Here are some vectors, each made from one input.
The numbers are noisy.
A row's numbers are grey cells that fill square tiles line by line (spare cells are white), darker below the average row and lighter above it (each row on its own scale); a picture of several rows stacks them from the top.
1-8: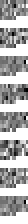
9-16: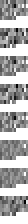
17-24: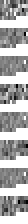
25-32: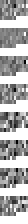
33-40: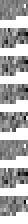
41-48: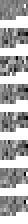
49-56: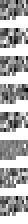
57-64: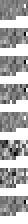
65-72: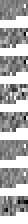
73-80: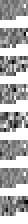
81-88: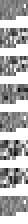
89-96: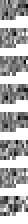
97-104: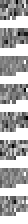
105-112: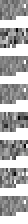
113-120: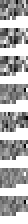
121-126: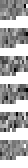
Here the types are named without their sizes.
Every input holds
either a point on each of four lines, or four true/false values.
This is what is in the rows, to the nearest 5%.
About 20% of them hold a point on each of four lines. The rest hold four true/false values.
